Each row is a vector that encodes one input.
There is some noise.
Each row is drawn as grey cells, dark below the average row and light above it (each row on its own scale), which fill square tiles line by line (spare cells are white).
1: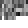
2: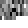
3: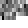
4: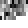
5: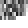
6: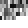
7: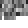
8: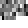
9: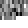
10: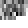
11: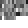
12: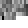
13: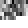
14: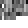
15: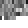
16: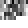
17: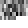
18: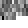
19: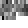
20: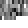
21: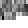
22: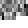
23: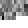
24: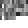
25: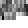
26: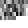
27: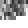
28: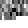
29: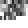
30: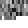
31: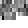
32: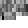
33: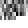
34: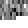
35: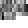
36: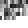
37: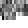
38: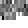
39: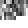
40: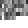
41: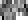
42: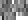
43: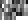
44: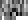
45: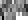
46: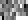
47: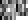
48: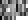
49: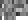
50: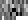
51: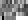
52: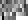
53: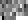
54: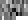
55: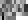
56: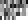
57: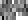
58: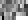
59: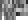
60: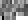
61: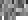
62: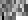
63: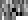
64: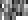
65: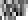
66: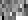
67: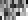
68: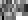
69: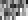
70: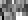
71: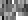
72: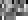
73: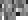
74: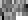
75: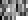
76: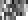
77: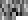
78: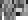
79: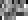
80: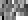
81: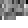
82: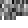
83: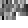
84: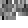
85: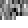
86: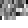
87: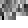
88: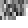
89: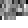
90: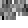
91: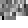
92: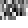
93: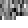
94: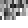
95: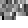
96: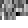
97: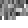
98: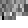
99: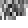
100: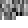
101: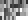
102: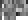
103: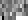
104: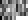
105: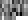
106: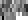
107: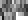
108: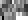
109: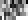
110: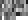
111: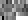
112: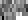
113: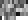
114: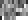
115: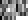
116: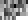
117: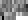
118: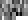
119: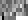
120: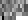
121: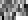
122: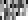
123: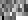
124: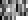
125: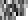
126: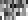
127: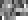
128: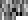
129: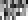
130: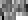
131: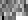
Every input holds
either a point on each of two 5-point lines, or a list of up to two points on a 4-point line.
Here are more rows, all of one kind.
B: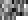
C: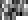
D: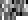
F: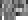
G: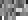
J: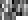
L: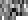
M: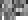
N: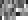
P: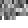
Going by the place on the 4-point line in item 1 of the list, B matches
C, D and J.
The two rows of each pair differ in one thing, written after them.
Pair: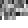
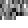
the place on the 4-point line in item 1 of the list
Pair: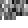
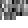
the place on the 4-point line in item 2 of the list
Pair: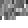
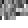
the place on the 4-point line in item 2 of the list
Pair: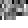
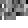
the place on the 4-point line in item 2 of the list
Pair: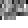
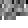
the place on the 4-point line in item 2 of the list
